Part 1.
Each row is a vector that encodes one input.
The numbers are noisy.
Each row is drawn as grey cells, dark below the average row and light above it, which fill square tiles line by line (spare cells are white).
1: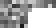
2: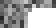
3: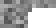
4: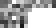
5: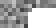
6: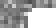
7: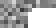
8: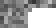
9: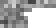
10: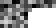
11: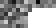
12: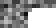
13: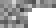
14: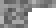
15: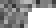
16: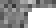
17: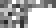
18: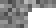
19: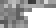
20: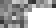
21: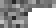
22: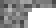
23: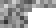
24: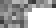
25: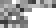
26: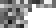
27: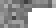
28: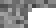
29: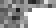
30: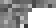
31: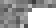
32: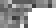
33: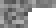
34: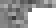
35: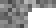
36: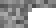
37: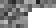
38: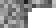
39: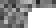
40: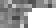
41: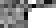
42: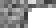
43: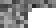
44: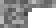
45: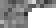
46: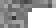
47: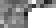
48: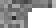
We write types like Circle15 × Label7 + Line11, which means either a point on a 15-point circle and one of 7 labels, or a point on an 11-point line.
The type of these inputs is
Circle8.
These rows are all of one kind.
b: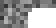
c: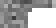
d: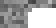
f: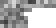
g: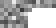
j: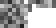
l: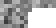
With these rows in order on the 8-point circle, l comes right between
c and j.
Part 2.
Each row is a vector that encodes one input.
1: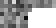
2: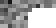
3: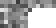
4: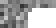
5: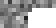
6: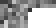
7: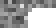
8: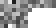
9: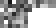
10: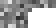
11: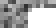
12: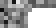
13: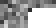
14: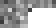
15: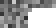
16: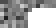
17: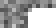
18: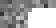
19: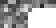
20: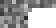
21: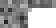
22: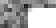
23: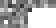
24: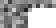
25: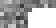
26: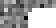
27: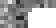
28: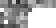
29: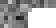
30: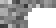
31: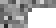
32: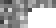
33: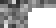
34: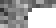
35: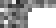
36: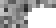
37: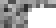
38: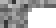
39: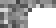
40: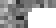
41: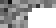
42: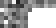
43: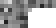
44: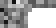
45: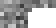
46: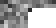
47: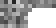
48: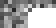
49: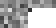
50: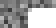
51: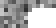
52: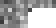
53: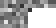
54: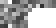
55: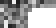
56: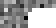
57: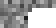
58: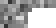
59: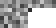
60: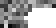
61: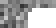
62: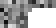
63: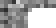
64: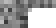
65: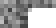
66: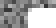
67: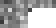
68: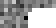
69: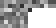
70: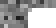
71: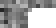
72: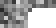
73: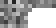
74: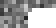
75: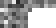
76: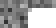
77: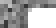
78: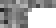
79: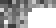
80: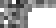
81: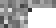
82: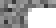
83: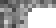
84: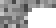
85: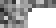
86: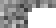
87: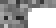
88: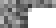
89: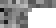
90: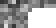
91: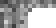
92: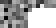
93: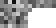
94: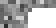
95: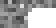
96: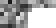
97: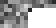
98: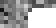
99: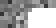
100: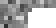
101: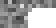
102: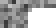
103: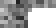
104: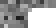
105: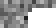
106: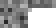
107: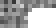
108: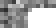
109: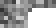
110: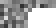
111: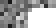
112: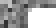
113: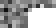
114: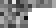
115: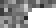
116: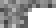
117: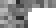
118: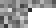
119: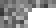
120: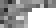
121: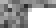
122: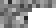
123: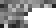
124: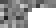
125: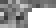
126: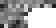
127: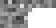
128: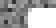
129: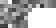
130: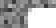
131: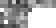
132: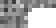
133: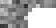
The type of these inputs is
Bool × Bool × Bool × Bool × Bool + Unit.
